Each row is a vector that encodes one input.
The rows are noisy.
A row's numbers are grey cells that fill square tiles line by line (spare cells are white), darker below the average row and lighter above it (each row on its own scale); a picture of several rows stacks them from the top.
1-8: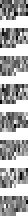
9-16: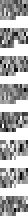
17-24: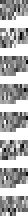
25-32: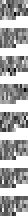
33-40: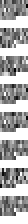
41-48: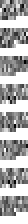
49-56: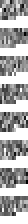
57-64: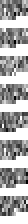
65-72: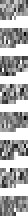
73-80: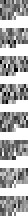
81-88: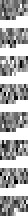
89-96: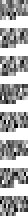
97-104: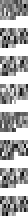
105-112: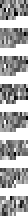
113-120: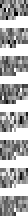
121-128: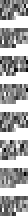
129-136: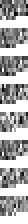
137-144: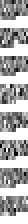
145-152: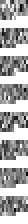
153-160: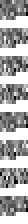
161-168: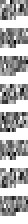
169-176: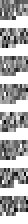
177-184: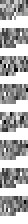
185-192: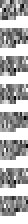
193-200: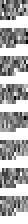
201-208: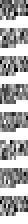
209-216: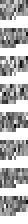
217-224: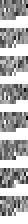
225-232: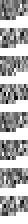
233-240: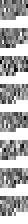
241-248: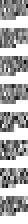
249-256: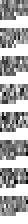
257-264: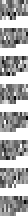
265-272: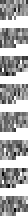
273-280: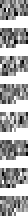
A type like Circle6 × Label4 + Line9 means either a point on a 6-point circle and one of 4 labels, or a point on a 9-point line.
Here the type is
Circle8 + Line9 + Line15.
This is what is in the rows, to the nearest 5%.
About 20% of them hold a point on an 8-point circle. About 35% of them hold a point on a 9-point line. The rest hold a point on a 15-point line.
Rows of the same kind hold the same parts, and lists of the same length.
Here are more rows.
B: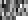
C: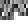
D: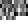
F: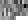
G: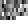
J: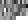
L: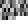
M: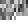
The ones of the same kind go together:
B, G
C, D, L, M
F, J

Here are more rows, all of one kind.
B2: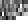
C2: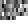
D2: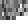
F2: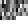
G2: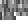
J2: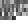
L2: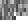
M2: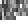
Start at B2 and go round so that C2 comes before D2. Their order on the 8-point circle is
B2, J2, L2, G2, M2, F2, C2, D2.
